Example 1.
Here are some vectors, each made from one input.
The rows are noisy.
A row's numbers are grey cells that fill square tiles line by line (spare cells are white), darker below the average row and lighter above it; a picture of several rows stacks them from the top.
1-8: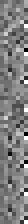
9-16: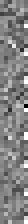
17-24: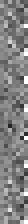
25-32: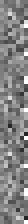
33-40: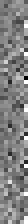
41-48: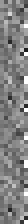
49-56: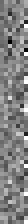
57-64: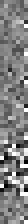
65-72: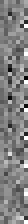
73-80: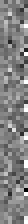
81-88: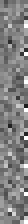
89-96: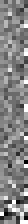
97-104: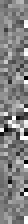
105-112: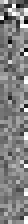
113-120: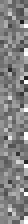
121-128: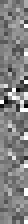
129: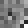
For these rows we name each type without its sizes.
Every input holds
a list of points on a line.
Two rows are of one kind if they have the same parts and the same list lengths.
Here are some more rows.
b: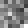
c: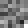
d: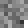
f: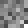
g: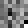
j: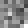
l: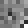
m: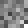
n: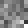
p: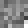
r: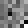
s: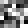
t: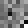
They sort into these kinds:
b, c, d, j, p
f, g, l, m, n, r, t
s

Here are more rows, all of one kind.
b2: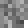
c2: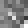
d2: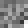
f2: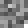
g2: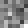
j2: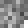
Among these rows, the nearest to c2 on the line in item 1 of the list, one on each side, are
g2 and j2.
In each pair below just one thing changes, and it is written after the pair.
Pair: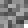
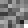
the place on the line in item 2 of the list
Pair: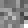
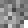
the place on the line in item 2 of the list
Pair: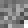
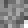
the place on the line in item 2 of the list
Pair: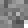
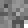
the place on the line in item 2 of the list
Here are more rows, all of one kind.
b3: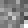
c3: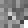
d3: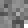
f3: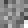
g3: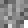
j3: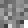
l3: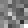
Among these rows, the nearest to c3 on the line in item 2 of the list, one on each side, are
g3 and j3.
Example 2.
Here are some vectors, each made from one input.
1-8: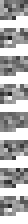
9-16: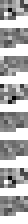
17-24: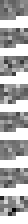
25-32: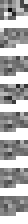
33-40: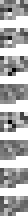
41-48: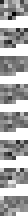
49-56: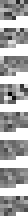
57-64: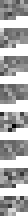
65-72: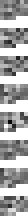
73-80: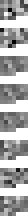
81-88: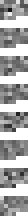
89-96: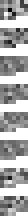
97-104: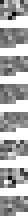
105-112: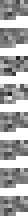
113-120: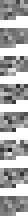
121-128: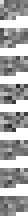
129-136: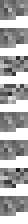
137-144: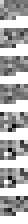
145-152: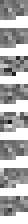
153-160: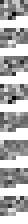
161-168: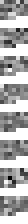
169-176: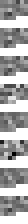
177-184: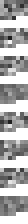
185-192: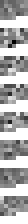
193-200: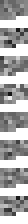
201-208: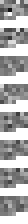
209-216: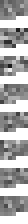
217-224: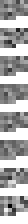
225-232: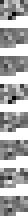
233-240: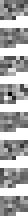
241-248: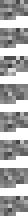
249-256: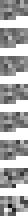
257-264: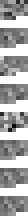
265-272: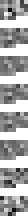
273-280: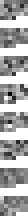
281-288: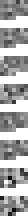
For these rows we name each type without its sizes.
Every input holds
a point on a line and a true/false value.
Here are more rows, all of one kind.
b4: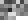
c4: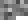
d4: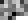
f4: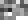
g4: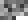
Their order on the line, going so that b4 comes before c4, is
d4, f4, b4, c4, g4.
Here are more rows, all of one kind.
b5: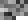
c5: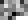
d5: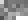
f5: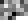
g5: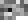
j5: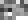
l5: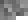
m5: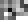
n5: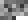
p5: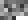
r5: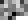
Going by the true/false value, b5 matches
c5, f5, l5 and r5.
